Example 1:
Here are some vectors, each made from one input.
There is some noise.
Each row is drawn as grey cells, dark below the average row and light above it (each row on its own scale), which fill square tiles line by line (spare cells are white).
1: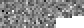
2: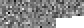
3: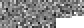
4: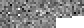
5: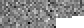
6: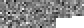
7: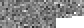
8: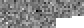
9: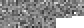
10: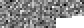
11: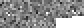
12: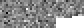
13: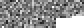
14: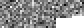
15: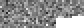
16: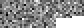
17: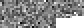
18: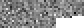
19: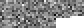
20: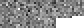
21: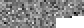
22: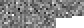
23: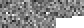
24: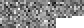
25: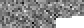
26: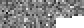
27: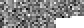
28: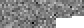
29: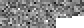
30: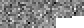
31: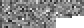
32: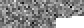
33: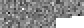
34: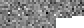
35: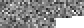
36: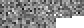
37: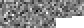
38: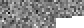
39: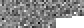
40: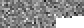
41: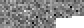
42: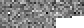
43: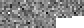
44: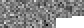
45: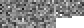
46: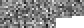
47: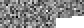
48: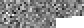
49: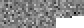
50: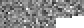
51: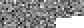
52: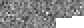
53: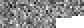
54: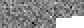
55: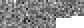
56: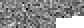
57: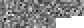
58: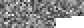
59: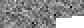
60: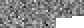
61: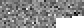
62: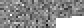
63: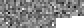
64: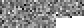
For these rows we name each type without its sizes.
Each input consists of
either a fixed value, or a node of a tree.
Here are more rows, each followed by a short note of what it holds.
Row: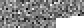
a node of a tree
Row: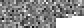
a node of a tree
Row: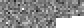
a node of a tree
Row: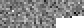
a node of a tree
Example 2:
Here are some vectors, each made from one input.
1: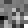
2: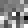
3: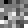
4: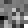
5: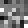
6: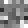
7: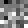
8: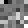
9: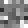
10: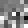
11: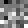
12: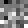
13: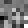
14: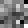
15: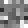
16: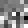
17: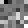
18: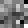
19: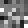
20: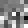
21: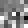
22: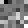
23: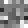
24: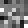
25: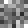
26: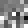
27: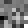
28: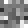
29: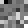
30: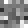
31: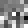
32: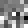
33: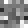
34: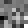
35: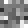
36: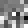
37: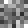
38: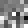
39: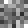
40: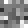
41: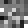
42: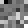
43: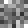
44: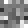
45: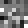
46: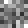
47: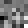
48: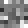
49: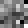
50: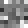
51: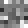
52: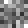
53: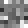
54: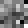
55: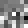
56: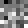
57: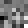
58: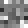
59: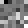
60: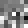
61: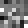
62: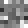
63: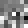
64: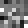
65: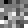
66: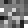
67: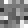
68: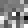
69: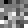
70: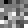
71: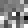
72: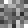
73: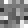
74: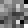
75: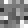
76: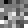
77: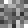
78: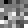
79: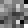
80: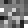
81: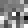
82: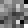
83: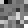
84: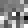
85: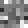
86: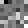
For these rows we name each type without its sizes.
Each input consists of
three true/false values.
